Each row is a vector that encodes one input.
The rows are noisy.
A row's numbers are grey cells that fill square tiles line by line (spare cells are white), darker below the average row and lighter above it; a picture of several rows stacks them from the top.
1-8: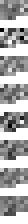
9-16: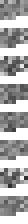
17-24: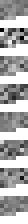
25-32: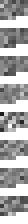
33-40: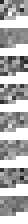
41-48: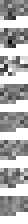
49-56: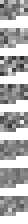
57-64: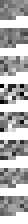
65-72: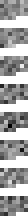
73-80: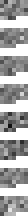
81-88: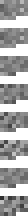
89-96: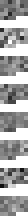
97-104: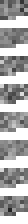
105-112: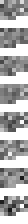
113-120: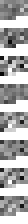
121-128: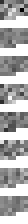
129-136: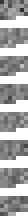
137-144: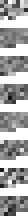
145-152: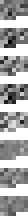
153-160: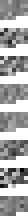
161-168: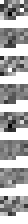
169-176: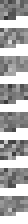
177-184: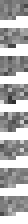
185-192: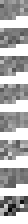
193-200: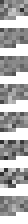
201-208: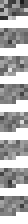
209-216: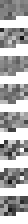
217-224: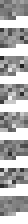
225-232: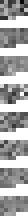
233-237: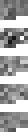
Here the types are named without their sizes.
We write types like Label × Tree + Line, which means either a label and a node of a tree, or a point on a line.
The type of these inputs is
Bool × Bool × Bool × Bool.
